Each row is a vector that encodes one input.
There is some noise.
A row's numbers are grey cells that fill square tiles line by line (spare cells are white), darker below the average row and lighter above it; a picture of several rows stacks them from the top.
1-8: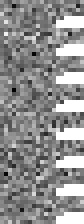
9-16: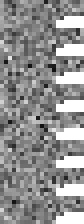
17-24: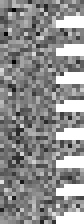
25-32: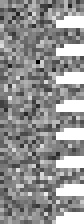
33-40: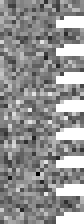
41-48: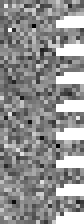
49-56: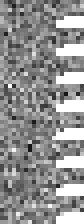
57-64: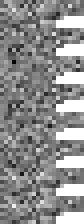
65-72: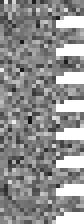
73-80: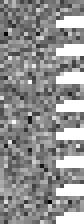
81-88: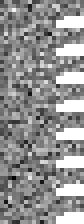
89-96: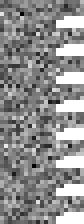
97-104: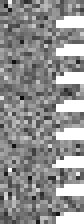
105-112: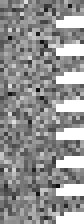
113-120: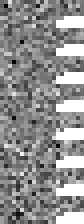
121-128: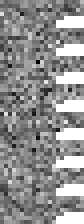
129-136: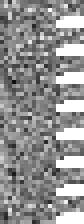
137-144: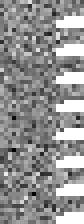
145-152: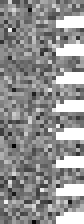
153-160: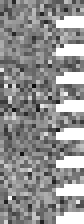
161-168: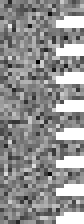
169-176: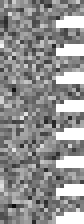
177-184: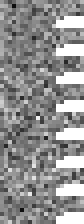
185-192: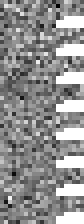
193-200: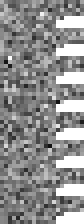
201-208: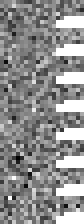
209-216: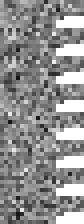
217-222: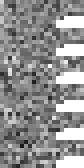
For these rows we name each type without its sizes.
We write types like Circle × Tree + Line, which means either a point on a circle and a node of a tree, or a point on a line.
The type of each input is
Bool × Bool × Bool × Bool × Bool + List(Line).
